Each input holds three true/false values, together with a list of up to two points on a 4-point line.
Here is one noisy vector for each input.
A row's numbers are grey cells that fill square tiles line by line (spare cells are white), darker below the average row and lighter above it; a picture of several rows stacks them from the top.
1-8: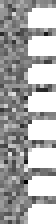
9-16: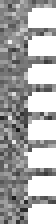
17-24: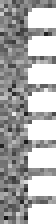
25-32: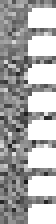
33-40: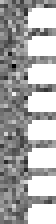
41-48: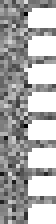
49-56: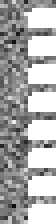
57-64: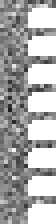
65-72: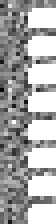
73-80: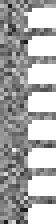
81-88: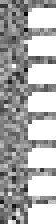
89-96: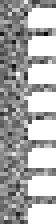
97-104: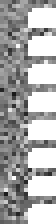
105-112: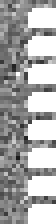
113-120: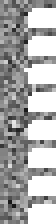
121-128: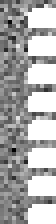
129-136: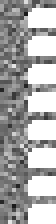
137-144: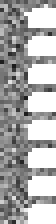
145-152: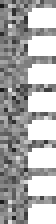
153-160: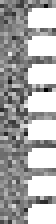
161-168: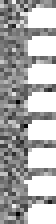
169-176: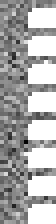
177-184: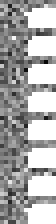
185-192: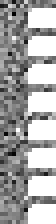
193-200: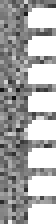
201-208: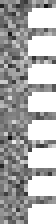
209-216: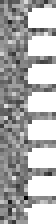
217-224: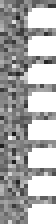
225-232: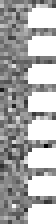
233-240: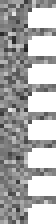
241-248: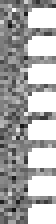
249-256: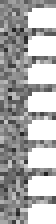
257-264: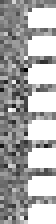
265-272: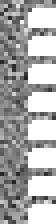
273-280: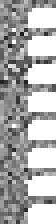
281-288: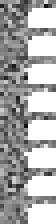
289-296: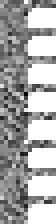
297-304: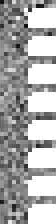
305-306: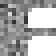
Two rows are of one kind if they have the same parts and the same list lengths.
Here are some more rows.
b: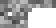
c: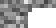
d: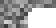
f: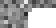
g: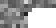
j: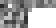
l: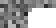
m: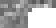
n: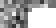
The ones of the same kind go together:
b, c, d, f
g, m, n
j, l

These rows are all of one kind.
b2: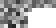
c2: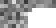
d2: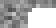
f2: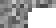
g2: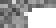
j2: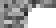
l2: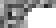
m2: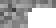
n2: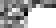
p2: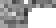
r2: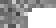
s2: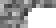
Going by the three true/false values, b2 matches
c2, g2 and r2.
